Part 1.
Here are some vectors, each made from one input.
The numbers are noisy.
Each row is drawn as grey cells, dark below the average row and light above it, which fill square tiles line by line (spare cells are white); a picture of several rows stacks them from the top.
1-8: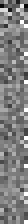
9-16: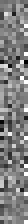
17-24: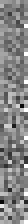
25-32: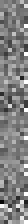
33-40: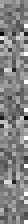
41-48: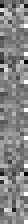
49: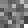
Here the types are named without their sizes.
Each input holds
a point on a line.
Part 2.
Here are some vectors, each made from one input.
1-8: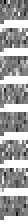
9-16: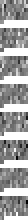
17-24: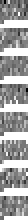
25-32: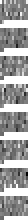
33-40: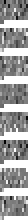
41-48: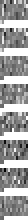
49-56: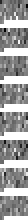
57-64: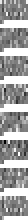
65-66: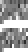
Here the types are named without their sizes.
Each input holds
a node of a tree.
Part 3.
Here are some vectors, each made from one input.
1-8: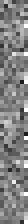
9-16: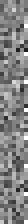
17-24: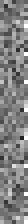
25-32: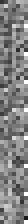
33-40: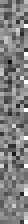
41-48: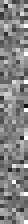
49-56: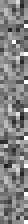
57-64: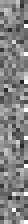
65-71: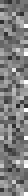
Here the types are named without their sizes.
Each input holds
a label.
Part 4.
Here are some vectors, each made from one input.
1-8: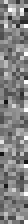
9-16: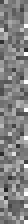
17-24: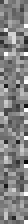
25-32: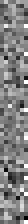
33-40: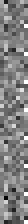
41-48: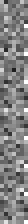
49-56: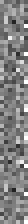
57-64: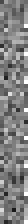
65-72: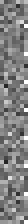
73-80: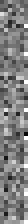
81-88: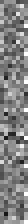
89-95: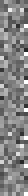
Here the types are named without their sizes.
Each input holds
a point on each of two lines.
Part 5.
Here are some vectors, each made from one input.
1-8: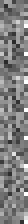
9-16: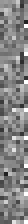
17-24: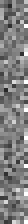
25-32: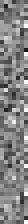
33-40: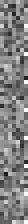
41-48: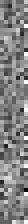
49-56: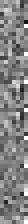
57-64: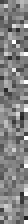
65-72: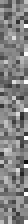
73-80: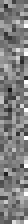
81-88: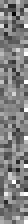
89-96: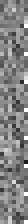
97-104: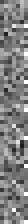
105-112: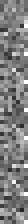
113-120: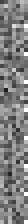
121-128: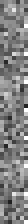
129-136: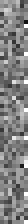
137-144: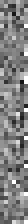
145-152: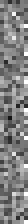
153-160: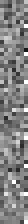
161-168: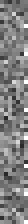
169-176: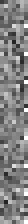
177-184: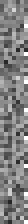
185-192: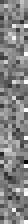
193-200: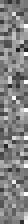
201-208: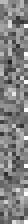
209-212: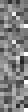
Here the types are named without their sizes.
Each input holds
a label.
